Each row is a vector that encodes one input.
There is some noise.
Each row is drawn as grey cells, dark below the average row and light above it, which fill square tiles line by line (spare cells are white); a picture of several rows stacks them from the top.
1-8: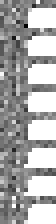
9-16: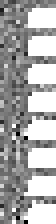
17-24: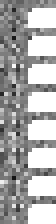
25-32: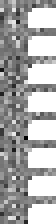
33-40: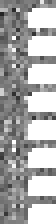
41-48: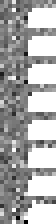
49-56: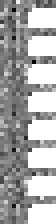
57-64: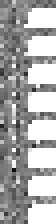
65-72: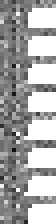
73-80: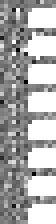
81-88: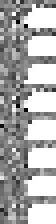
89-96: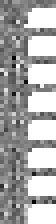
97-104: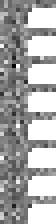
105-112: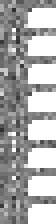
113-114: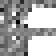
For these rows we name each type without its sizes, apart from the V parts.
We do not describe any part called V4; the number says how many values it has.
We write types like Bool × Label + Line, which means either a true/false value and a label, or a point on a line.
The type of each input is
List(Line × V4).
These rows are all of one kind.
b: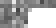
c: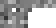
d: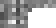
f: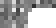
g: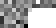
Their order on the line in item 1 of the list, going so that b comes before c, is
f, b, d, c, g.
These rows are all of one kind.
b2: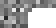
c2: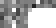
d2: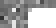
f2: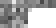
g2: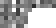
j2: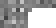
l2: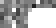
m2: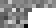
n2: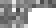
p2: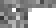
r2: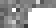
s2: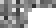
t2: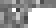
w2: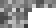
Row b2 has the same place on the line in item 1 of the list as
m2, p2 and r2.
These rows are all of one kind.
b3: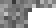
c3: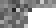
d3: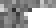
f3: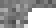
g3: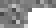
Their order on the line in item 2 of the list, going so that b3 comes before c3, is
f3, g3, d3, b3, c3.
